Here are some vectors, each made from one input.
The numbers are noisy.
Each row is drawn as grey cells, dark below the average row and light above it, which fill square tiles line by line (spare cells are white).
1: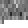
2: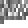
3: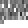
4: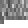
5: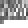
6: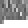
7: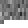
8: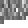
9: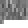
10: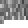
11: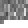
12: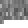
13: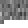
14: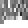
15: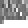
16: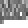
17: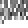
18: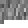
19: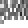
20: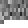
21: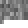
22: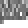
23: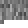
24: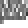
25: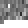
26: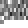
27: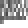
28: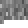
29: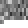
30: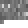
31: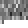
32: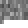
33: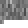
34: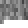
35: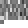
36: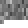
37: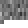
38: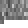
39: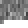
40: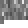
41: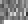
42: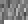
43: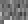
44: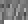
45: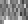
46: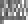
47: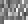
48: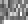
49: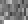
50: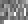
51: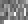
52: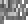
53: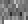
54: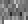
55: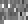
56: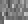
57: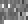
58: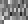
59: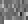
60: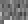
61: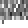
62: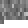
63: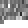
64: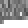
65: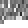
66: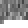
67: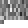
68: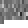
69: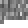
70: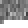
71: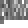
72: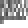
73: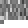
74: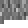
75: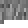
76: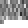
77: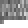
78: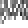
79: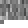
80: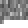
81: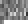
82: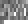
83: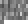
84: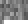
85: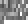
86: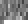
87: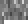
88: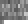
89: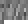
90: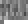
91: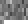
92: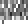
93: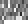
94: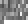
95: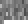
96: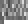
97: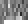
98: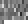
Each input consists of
a point on an 11-point line.
